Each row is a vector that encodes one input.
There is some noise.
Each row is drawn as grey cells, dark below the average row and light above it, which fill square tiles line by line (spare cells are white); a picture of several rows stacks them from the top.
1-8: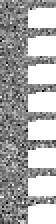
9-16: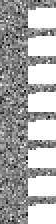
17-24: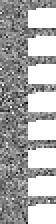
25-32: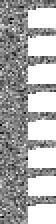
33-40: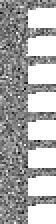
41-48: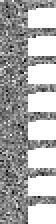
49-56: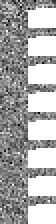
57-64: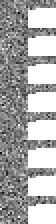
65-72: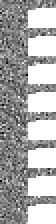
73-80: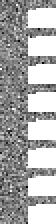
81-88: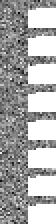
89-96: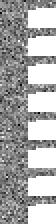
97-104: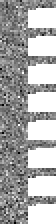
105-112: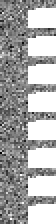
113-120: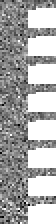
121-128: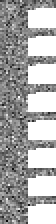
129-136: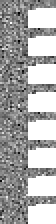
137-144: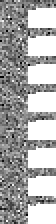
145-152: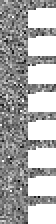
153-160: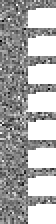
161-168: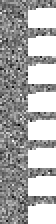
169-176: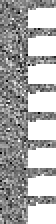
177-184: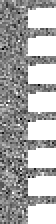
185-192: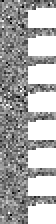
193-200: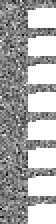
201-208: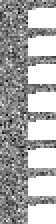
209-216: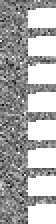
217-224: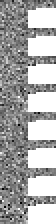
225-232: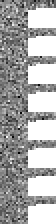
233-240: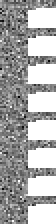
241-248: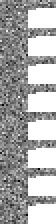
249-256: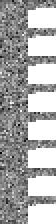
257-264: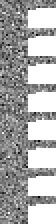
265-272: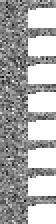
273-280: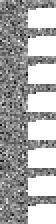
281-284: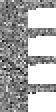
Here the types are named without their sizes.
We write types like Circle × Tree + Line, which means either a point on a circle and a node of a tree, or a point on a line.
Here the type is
Bool × Bool × Bool × Label × Label.
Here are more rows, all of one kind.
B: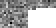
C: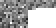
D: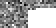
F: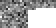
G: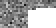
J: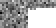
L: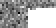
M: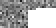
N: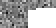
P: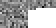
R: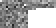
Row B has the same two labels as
D, G, J and L.
